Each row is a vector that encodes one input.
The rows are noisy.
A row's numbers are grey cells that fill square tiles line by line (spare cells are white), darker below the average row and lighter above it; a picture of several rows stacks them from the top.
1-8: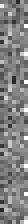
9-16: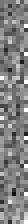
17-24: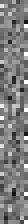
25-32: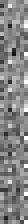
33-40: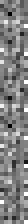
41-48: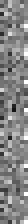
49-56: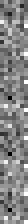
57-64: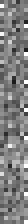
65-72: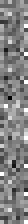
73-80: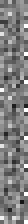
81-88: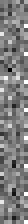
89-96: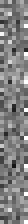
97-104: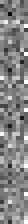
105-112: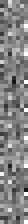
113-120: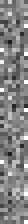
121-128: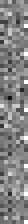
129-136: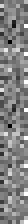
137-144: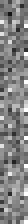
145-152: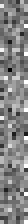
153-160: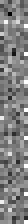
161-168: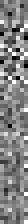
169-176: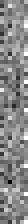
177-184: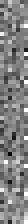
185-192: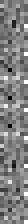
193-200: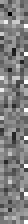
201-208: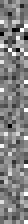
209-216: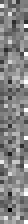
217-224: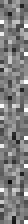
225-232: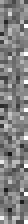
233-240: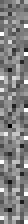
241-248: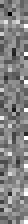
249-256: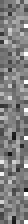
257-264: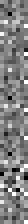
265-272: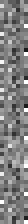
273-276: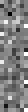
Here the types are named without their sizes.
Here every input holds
either a point on a circle, or a fixed value.
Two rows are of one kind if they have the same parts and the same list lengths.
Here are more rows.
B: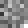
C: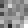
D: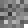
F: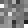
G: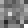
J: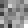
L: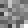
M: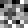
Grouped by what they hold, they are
B, C, D, F, G, J, L
M

